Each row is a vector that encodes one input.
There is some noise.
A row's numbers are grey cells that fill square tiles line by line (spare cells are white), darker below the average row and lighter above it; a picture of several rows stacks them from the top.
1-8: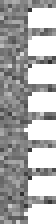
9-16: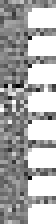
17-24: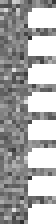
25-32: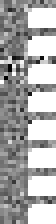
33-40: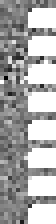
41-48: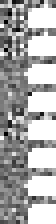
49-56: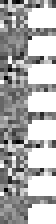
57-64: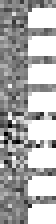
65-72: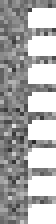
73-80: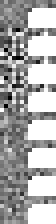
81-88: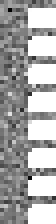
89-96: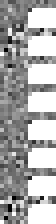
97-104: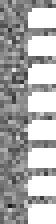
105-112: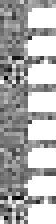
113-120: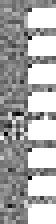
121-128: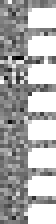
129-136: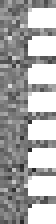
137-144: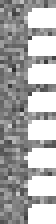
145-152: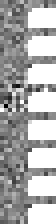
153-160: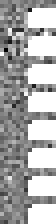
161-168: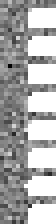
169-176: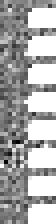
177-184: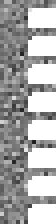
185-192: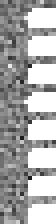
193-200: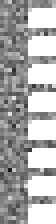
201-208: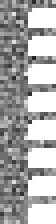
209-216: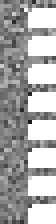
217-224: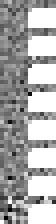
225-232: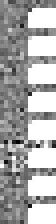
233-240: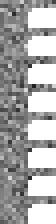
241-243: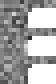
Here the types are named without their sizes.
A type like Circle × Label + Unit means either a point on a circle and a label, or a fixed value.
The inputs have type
Label × List(Line) + Tree.
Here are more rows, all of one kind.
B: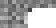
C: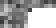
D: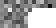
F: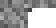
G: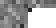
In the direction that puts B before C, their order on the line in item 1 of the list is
D, F, B, G, C.
